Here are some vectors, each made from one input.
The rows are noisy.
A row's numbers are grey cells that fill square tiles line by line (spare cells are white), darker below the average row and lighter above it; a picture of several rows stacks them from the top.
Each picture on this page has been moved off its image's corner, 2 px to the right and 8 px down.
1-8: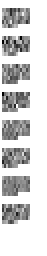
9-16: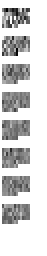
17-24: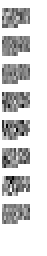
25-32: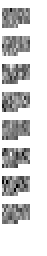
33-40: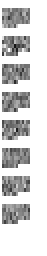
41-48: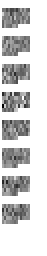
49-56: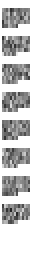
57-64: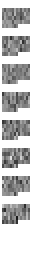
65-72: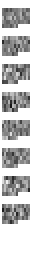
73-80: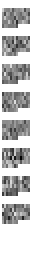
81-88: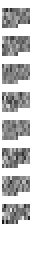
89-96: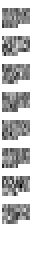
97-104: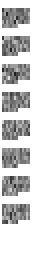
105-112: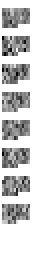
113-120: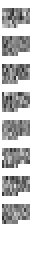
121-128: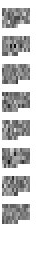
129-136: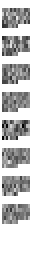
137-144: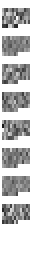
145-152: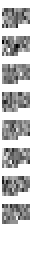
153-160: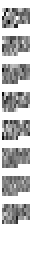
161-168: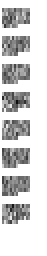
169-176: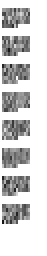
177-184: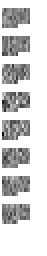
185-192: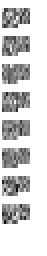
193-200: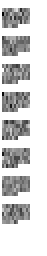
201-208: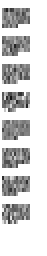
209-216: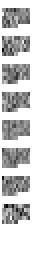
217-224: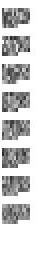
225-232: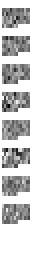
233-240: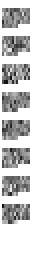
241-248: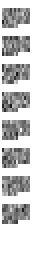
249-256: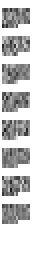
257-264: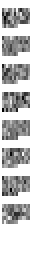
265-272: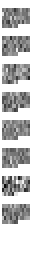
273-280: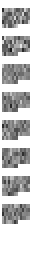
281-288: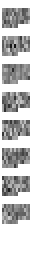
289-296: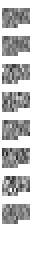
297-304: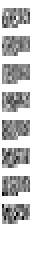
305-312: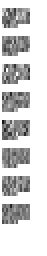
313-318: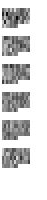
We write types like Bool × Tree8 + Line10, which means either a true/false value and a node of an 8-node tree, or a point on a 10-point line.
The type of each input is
(Bool × Bool × Bool × Bool + Unit) × Line4 + Line19.
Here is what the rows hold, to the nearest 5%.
About 55% of them hold a point on a 4-point line, together with either a fixed value, or four true/false values. The rest hold a point on a 19-point line.
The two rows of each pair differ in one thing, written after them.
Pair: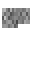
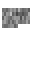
the place on the 4-point line
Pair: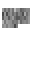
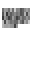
the place on the 4-point line
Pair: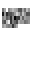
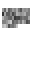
the place on the 4-point line
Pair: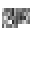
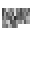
one of the four true/false values
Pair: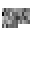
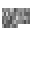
the place on the 4-point line
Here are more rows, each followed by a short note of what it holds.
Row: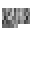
a point on a 19-point line
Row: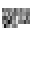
a point on a 4-point line
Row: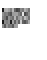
a point on a 19-point line
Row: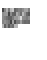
a point on a 4-point line
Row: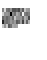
a point on a 19-point line
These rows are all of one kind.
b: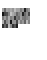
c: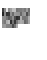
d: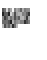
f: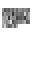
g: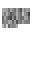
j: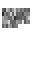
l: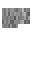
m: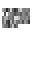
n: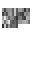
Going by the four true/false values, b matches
l and n.
